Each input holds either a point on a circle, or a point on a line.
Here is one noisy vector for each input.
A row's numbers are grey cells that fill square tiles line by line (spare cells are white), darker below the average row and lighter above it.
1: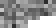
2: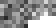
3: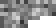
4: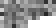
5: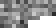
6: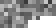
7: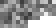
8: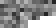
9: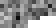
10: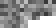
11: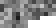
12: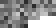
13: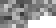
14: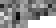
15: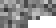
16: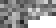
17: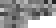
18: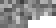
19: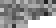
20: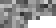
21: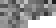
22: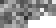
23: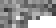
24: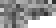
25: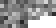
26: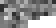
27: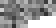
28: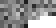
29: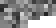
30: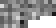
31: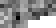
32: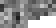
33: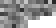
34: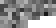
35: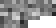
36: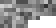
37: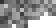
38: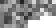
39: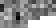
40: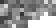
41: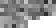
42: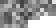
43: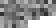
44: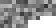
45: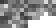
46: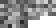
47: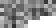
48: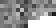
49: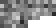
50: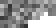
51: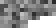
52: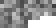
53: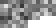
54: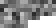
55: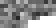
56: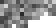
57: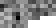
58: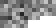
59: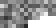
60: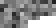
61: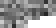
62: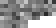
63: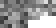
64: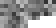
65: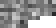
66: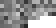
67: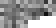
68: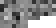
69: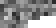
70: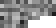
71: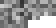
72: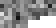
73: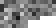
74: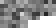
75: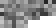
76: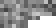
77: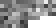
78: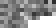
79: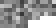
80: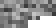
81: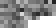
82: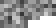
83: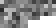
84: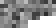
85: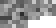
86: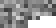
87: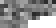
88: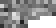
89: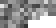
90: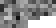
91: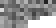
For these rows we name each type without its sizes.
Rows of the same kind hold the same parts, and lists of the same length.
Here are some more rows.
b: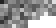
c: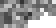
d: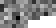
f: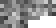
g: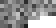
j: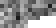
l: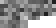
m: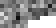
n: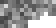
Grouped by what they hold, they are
b, c, f, g, n
d, j, l, m

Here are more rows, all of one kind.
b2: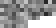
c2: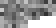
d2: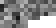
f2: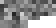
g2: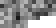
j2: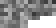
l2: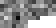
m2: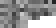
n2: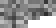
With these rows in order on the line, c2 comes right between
b2 and n2.
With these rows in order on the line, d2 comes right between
f2 and l2.
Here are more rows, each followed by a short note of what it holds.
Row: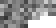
a point on a circle
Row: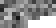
a point on a line
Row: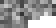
a point on a circle
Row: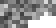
a point on a circle
